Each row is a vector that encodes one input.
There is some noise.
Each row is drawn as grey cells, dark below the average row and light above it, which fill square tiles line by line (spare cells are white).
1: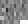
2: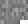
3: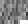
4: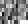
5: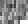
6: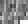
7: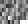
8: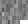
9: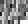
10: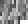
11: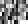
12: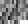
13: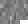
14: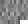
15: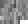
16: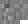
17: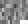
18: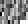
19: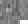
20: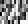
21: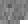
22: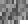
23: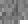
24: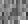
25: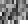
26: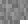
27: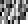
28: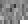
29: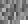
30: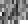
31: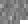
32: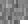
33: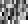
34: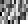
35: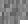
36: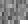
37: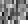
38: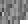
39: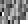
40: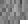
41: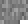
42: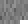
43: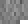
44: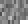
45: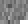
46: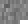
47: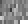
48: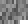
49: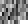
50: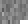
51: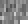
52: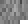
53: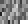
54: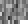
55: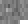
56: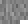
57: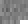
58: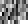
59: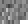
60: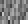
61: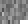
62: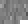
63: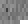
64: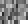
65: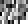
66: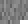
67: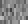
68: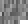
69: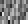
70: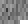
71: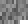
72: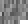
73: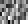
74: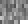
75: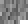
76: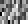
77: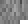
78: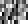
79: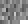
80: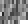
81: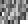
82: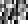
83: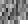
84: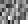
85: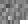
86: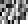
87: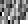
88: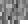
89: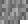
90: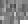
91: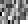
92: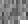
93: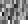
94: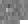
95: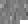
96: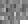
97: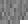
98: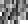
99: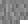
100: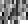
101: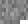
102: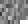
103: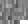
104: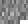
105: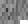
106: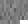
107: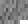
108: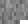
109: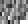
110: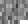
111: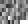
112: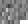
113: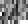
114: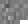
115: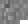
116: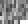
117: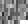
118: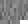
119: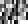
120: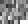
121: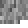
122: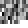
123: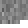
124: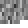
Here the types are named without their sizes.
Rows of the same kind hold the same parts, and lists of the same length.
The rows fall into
2 kinds.
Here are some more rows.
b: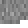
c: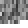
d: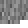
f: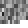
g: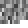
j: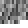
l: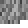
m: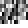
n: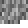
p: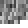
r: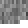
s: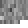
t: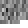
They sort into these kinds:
b, f, g, l, m, n, s
c, d, j, p, r, t

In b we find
a point on a line and a true/false value.
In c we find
a point on a circle and a true/false value.
